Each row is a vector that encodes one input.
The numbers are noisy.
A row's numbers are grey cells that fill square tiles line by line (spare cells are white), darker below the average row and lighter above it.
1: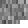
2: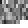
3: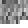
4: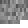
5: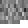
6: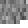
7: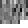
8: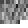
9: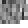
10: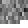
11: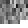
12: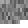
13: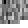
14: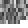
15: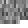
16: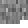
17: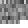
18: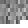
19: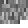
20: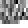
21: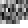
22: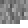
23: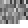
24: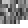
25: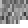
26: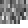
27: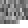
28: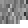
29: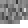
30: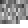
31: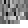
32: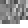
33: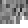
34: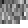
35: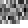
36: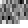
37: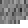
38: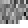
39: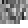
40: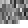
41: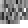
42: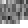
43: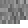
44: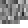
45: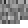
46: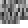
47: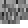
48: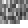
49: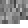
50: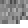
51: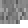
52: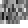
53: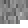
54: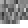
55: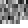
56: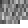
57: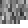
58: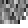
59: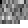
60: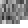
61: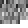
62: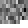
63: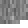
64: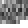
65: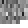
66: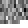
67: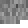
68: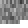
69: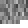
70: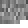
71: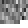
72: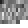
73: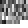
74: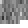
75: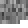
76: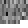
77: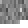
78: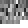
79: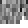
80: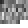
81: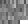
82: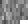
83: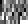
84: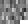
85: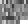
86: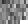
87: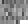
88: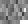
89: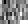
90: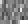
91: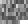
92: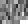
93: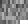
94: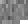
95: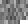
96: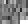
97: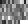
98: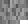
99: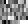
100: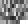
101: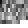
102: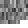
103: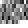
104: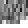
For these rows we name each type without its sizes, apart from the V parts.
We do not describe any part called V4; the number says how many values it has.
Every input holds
a point on a line, together with either three true/false values, or a list of values of V4.
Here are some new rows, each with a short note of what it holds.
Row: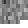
a point on a line, together with a list of one item
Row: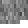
a point on a line, together with a list of one item
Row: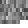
a point on a line, together with the empty list
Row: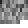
a point on a line, together with a list of one item
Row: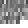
a point on a line, together with a list of one item
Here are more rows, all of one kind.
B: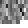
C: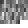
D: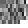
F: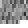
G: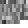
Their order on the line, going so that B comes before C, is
D, B, C, F, G.
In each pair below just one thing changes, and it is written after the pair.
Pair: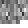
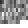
the place on the line
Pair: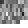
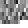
the value of V4 in item 2 of the list
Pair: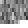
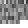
the place on the line
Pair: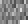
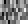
the value of V4 in item 1 of the list
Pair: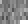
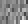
the place on the line
